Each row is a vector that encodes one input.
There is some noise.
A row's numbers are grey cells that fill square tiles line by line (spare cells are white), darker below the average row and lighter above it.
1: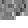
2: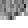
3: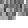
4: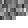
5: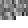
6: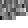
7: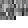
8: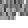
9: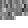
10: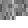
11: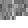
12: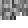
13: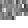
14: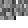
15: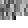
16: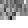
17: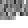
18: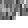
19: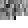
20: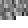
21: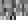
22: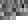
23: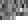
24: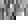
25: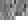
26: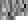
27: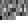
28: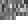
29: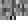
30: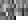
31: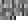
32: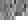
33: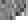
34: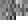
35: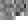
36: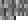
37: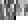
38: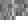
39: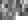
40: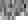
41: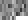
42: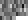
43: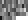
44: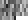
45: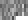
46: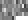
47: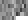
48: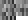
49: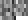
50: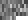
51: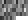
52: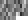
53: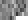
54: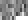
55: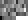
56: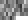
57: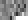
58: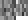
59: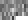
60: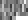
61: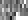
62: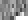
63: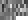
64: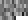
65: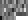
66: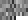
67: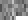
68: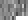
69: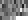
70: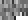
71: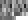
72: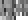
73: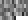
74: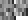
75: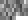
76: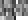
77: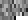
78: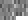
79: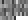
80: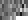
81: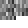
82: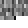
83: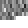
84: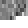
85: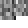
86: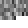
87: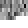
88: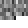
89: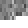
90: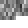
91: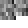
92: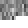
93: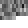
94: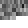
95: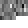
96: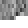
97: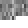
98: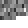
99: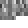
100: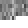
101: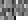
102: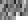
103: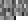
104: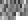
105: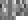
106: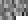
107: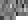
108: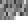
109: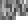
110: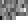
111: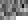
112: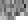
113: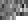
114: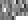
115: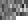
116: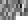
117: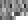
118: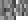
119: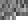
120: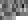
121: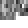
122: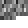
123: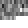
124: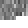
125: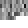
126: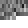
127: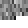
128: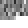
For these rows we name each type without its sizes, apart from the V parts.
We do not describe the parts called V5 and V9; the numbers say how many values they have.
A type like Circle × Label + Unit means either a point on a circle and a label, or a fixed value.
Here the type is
Line × (Line + V9) × V5.
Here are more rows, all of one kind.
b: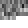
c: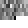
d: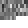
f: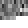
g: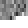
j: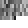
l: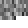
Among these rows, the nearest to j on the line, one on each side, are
c and g.
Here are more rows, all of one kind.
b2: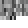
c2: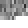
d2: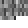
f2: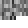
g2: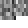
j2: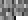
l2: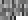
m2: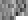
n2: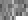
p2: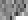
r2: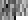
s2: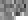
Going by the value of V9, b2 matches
f2 and m2.
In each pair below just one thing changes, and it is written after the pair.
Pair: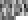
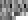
the place on one of the two lines
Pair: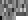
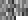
the value of V5
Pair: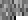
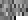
the place on one of the two lines
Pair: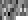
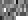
the place on one of the two lines
